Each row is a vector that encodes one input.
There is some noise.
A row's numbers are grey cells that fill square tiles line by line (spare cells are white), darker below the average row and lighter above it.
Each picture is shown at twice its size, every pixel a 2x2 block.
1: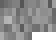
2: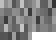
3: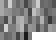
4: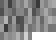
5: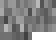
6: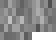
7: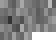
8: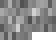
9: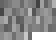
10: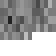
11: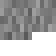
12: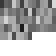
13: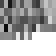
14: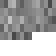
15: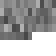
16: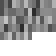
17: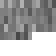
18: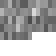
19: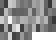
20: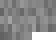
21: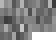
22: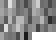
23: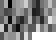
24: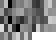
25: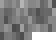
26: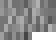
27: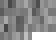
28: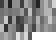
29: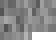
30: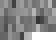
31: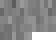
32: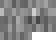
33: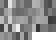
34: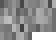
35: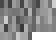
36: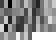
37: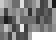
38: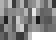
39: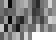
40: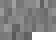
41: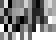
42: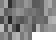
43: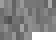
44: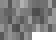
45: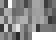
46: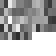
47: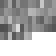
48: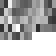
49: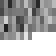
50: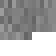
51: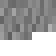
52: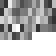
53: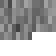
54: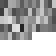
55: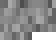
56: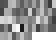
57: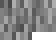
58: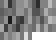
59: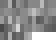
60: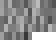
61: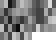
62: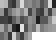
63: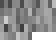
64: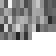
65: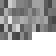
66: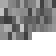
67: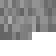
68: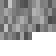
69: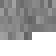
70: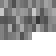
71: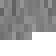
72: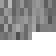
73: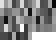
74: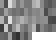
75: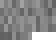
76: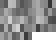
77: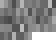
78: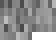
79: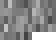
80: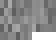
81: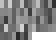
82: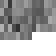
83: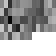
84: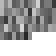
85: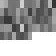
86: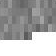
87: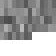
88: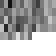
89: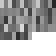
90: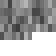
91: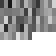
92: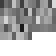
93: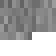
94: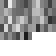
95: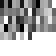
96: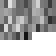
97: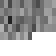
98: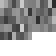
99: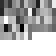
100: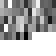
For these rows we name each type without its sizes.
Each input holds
a true/false value, together with either a fixed value, or a node of a tree.
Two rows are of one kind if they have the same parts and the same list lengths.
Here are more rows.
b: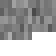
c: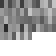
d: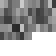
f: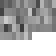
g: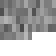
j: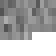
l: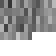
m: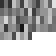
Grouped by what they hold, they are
b, d, f, g, j, l, m
c

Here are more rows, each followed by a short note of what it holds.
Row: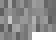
a node of a tree and a true/false value
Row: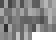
a true/false value
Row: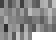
a true/false value
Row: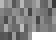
a node of a tree and a true/false value
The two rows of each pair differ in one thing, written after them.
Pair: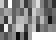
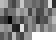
the node of the tree
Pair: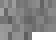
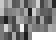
the node of the tree
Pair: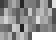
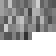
the node of the tree
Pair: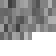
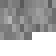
the true/false value
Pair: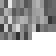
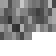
the node of the tree
